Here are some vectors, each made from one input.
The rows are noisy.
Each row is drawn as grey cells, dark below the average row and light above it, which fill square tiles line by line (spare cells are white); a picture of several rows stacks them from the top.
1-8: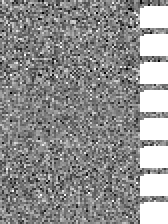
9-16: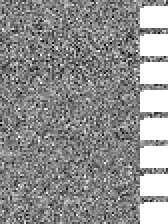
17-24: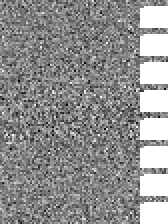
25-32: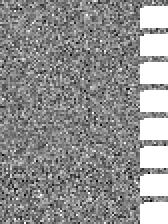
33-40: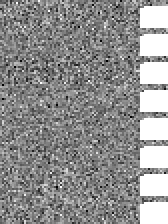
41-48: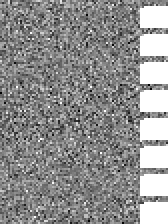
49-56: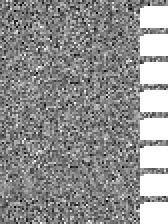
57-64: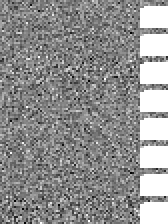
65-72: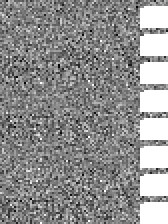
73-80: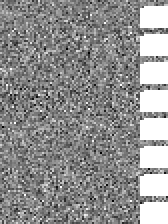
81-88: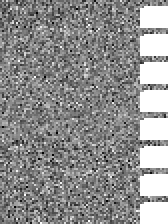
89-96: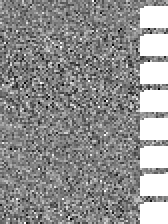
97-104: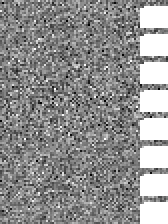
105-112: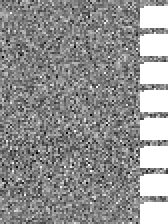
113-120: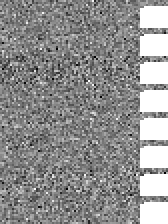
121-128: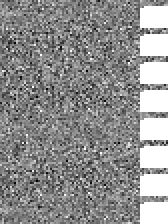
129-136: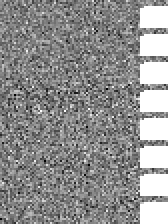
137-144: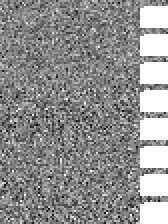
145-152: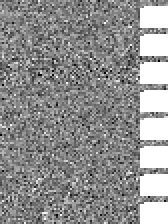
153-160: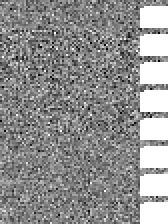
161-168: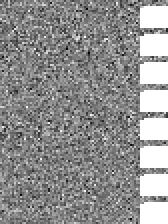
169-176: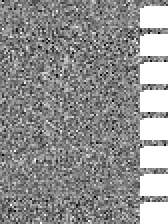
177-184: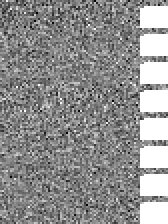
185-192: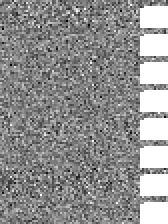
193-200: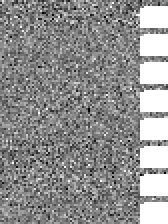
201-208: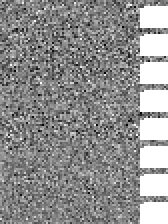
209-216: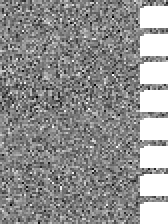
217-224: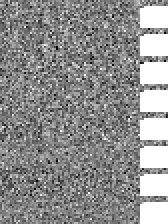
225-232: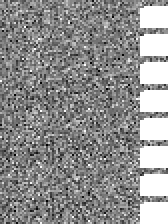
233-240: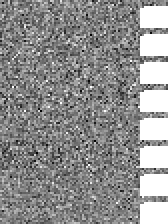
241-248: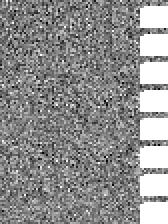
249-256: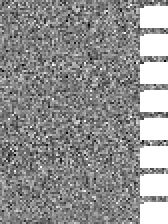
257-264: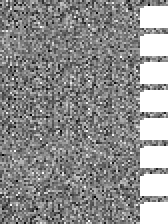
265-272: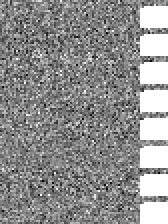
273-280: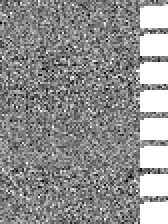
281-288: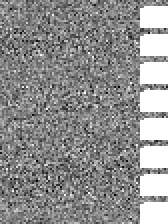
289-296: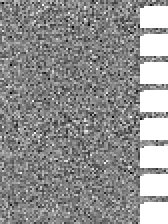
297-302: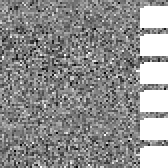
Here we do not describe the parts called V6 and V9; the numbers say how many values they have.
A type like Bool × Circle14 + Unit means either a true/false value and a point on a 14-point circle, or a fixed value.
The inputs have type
Bool × V6 + Line12 × V9.
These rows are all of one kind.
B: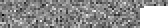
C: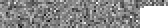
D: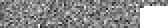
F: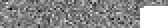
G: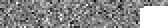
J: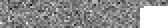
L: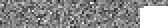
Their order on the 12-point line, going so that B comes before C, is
D, B, J, F, C, L, G.
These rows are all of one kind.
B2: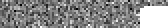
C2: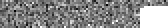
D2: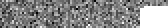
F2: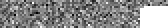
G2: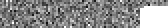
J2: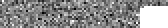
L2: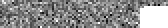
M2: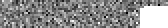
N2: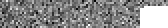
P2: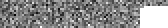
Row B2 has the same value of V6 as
C2 and J2.
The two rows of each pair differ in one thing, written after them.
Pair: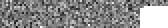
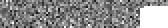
the value of V6
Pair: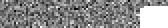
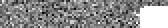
the true/false value
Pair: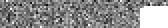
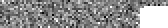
the true/false value
